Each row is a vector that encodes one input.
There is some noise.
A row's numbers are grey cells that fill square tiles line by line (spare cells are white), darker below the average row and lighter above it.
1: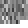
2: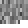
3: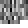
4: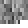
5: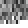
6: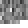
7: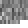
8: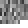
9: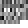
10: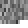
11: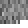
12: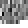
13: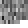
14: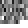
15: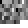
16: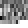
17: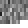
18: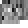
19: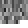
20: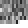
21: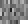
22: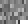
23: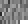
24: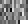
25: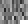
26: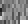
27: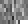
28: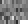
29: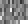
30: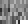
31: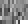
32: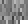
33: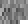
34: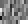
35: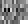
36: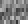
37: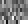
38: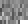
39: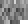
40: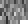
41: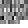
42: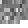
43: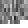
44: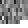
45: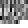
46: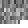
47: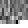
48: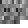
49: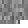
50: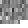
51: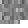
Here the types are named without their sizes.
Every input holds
a point on a line and a true/false value.
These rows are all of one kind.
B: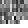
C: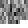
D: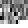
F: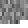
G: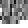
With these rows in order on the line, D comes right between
B and G.
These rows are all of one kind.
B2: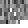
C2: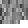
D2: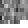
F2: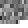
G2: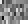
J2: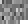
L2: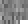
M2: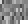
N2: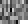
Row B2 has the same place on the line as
D2 and F2.
